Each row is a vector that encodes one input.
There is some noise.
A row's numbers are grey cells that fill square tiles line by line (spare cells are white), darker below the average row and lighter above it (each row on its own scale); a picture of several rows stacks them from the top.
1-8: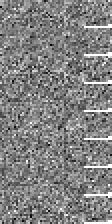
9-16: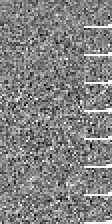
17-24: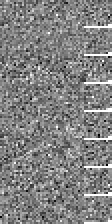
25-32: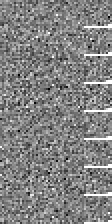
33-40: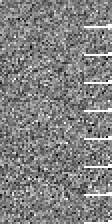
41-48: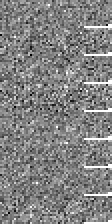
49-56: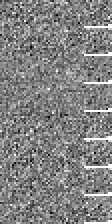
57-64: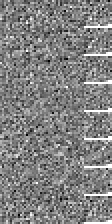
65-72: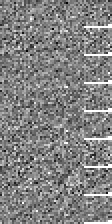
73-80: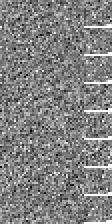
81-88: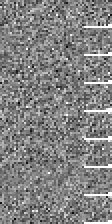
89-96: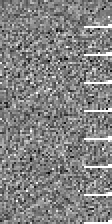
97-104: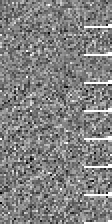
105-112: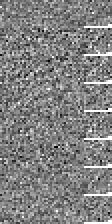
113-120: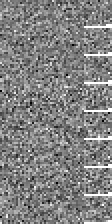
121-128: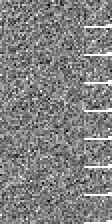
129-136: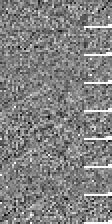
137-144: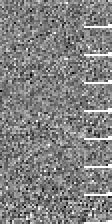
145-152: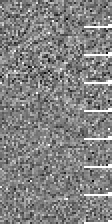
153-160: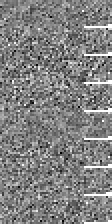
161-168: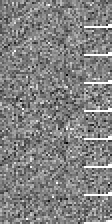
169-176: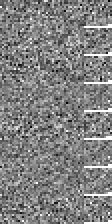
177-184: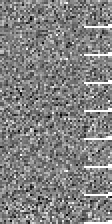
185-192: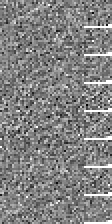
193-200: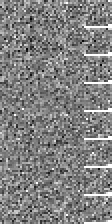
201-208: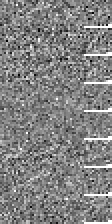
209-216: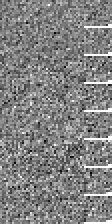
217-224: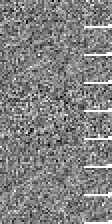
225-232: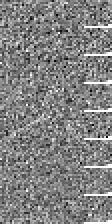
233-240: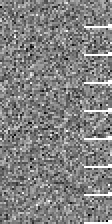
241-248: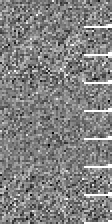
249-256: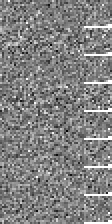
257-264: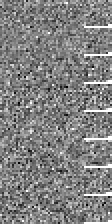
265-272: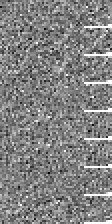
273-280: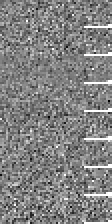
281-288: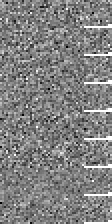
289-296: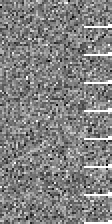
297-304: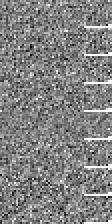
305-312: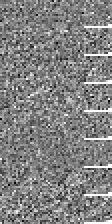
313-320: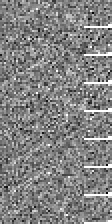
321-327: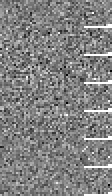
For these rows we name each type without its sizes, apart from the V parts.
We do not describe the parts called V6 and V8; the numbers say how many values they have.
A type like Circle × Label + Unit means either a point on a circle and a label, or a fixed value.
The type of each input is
Bool × V6 + (Circle + Unit) × V8.
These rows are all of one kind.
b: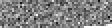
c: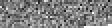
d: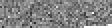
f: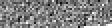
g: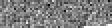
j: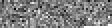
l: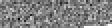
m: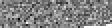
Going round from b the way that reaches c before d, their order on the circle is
b, l, m, j, f, c, d, g.
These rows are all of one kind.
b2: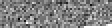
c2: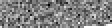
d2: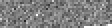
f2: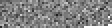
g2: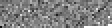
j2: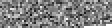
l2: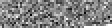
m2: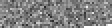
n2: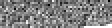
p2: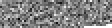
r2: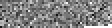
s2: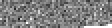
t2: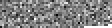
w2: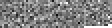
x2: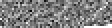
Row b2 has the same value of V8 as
j2, l2, m2 and r2.
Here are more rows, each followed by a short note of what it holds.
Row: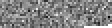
a true/false value and a value of V6
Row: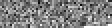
a value of V8
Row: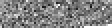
a value of V8
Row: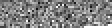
a value of V8
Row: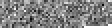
a value of V8
